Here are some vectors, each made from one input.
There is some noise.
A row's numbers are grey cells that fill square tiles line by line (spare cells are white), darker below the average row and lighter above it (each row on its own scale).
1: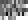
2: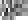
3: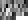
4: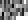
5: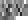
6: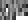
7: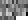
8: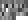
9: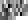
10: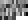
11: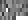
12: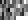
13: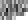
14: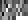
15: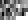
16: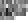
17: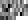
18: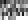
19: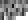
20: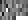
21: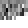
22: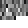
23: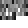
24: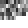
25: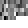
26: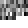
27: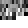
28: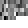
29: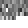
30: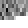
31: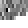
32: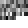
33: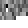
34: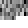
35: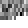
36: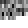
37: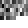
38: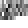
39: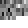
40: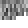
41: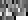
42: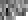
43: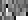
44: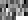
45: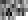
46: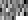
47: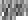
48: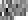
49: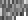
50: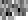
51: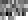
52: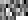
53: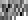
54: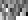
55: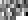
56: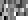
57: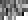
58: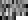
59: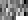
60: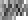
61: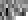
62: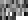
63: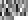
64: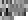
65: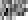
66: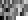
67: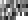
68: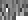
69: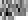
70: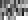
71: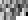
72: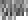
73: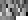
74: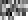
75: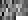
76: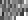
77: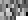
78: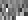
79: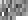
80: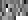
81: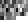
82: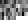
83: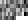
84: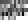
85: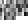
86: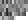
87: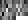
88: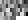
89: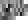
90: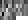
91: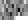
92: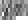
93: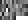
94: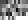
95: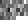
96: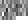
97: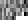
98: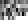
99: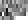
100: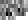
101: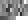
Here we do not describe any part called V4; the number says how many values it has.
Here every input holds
a list of up to two items, each a true/false value and a value of V4.
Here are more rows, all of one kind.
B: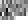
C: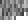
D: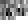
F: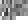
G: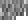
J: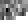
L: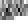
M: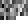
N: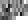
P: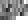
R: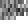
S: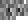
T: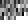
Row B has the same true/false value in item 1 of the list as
F, J, M and T.
